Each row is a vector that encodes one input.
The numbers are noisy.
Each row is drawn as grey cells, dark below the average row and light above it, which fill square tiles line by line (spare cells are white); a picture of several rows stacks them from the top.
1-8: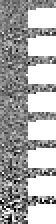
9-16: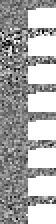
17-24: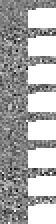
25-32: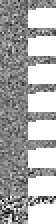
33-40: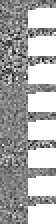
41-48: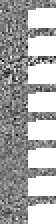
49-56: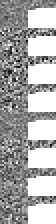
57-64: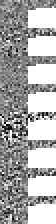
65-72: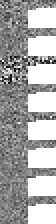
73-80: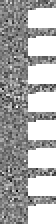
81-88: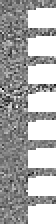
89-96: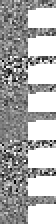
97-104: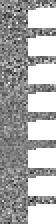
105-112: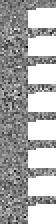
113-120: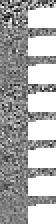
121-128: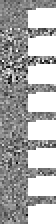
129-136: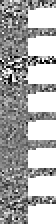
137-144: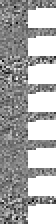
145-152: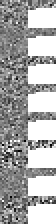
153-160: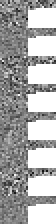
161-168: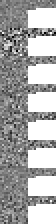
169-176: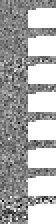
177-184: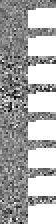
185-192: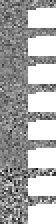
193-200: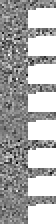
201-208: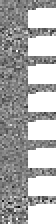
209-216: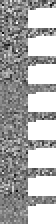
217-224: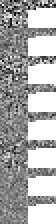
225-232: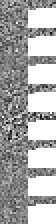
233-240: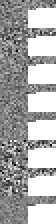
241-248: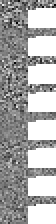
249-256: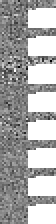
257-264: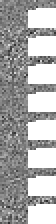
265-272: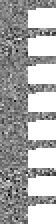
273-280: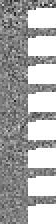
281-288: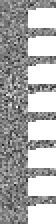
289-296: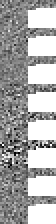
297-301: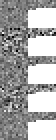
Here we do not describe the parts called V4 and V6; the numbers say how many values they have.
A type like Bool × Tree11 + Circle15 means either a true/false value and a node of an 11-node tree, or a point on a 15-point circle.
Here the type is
(Line7 × (Tree10 + V4) + Line11) × V6.
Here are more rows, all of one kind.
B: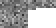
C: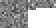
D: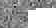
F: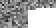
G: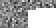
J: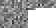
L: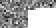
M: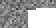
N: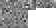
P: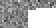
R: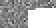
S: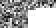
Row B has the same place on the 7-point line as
R and S.
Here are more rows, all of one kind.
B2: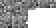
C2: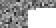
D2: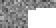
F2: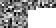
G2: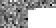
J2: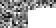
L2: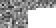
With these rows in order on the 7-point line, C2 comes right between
B2 and D2.
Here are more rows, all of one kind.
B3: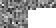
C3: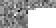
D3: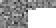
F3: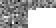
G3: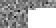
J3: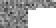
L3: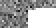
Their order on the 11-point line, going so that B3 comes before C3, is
B3, D3, L3, F3, C3, G3, J3.
